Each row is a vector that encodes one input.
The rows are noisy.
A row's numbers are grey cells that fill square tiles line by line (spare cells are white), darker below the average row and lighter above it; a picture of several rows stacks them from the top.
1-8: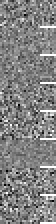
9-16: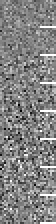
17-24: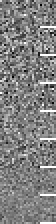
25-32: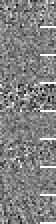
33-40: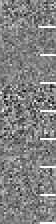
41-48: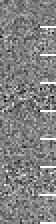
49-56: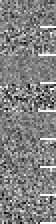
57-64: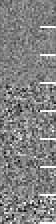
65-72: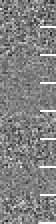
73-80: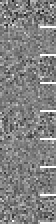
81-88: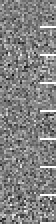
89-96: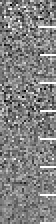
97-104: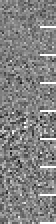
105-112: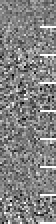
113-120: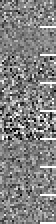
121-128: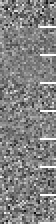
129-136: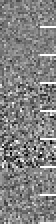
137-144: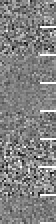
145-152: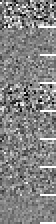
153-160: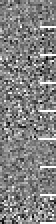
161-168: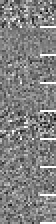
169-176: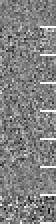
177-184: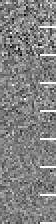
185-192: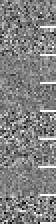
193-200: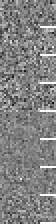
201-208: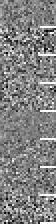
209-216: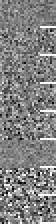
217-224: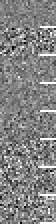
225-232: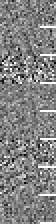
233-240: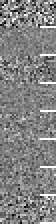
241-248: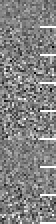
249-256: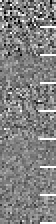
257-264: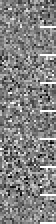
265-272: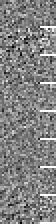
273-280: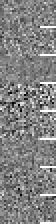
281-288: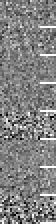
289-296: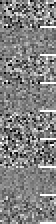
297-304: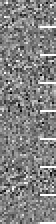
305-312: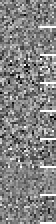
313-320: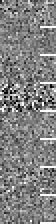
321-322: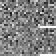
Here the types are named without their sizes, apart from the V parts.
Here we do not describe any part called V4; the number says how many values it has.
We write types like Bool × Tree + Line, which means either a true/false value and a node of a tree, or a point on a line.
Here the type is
Bool × Tree × V4.
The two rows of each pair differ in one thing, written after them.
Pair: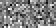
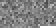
the value of V4
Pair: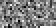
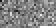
the true/false value
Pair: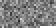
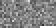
the node of the tree
